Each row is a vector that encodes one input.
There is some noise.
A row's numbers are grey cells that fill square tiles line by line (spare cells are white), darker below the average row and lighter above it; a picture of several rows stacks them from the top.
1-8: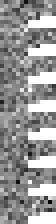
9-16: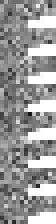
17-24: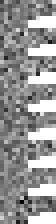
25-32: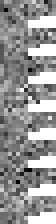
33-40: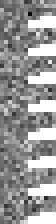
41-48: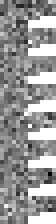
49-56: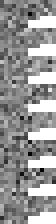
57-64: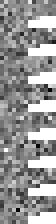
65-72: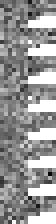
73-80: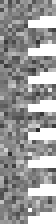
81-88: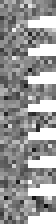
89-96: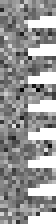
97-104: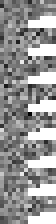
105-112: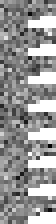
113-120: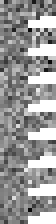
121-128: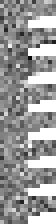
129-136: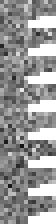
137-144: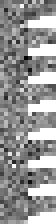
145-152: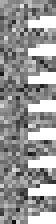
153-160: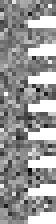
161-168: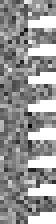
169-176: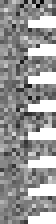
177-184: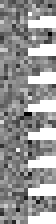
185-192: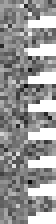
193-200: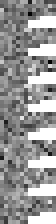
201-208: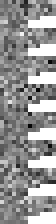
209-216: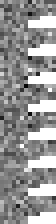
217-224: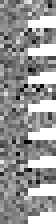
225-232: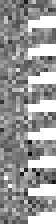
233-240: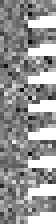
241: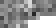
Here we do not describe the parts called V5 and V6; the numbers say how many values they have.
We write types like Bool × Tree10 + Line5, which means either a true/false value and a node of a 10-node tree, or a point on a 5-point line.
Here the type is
Line4 × (Line8 + V5) × V6.
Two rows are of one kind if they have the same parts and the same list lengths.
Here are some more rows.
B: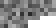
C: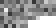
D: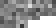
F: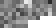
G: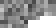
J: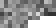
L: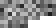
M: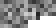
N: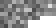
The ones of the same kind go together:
B, C, D, F, G, N
J, L, M

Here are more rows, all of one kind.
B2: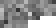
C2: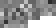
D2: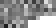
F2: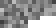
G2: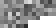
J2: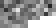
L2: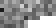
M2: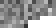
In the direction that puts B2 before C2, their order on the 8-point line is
D2, M2, F2, J2, B2, C2, L2, G2.
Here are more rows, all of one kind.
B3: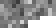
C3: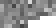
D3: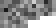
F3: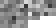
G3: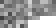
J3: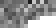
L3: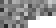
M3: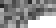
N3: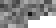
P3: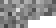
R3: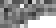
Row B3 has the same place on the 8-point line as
C3, G3, J3 and M3.
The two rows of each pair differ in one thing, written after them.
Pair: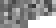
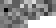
the place on the 8-point line
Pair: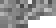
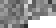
the place on the 4-point line
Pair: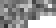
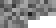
the value of V6
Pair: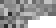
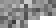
the place on the 8-point line
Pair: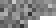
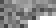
the place on the 4-point line
